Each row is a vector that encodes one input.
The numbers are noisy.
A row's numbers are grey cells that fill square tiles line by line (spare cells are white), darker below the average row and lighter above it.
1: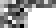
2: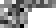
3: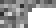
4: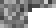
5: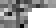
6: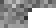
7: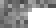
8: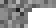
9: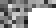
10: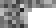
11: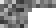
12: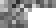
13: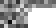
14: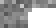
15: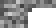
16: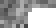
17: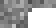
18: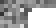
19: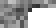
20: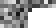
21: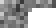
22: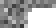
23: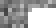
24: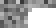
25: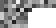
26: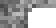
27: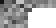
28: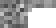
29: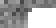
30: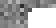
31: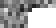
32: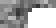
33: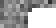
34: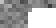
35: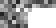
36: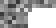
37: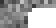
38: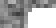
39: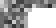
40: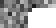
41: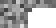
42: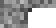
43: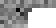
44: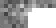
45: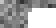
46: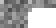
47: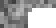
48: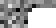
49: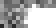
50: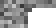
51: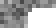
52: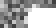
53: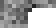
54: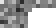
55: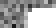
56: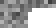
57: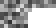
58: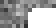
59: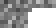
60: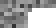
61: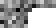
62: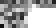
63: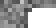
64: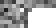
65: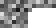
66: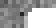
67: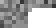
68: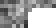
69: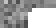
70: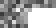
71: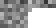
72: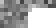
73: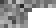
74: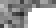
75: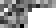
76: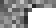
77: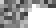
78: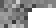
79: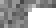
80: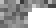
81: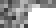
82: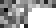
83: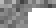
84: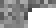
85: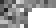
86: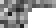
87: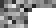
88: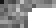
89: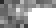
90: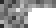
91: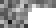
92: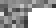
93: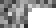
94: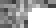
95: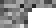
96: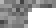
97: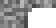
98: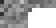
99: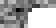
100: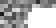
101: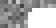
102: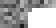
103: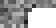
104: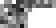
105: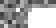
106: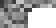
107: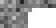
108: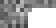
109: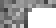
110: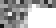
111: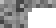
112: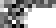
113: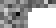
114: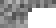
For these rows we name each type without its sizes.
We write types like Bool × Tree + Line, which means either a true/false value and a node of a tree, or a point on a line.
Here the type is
Bool × Circle × Line.
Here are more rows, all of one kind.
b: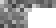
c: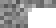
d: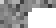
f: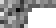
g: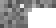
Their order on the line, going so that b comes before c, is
b, f, d, c, g.
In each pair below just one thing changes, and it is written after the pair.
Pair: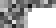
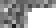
the true/false value
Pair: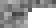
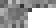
the true/false value
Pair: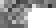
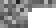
the place on the circle
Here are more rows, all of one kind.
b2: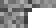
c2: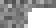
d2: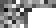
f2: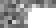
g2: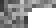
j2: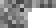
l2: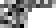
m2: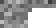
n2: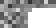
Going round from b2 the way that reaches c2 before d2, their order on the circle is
b2, g2, f2, j2, l2, c2, d2, m2, n2.
